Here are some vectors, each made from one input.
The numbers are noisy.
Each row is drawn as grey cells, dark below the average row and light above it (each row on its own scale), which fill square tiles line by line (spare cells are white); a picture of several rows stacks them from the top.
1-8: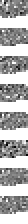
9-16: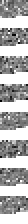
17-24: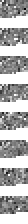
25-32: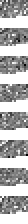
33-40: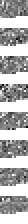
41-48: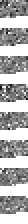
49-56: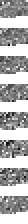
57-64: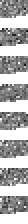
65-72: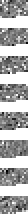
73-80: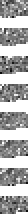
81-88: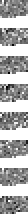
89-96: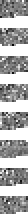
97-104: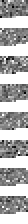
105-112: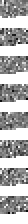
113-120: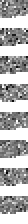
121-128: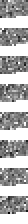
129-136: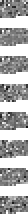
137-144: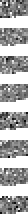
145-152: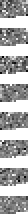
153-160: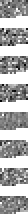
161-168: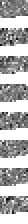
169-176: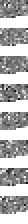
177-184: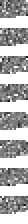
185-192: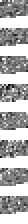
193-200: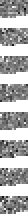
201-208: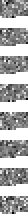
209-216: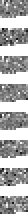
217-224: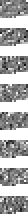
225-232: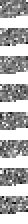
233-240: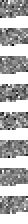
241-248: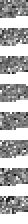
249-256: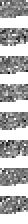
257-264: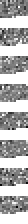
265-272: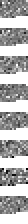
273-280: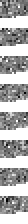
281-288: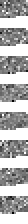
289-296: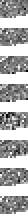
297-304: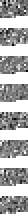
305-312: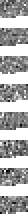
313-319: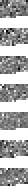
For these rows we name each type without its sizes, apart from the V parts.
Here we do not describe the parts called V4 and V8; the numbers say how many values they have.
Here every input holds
a true/false value and a value of V4, together with either a point on a line, or a value of V8.
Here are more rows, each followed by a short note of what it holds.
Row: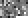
a true/false value, a value of V4 and a value of V8
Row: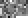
a true/false value, a value of V4 and a value of V8
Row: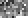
a point on a line, a true/false value and a value of V4
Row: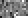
a true/false value, a value of V4 and a value of V8
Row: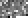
a point on a line, a true/false value and a value of V4
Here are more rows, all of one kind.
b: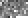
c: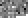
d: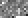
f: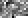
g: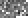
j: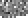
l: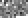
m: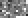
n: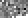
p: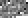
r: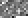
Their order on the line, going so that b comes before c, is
d, r, j, l, f, m, b, g, n, c, p.
